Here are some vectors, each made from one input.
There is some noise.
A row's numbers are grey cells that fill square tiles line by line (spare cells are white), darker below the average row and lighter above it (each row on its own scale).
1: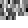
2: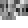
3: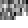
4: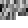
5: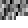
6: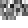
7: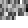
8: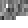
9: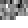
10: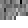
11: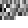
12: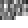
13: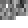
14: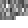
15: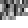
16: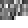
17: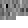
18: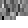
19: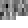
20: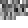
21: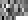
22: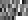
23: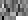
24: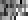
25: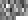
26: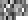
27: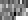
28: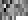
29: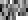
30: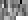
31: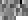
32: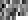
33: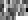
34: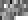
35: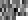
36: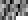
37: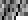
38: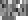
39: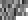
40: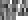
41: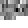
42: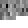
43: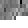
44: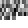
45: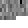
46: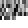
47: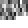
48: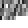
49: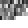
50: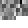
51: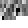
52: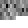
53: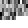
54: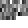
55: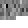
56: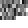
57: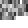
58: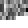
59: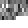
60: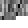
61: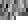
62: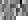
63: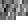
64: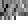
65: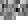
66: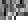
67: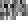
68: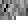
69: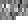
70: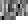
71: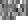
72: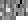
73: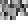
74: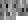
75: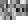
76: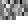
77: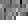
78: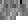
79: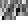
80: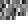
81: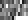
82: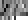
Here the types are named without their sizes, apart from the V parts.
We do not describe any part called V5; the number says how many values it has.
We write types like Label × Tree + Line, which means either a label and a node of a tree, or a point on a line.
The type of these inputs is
(Circle + V5) × Line.
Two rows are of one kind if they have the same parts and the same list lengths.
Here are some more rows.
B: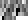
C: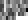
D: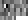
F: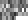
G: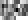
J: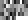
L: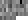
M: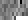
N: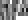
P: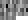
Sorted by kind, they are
B, F, L, M
C, D, G, J, N, P

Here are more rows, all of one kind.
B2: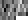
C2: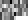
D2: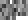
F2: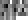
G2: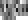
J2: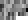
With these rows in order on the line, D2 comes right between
B2 and J2.
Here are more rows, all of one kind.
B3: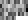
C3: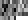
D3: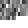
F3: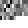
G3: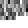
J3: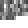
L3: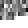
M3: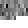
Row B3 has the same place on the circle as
F3 and L3.
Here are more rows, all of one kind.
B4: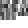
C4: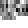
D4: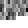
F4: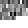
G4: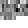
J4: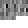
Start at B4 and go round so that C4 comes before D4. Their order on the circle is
B4, F4, G4, C4, D4, J4.
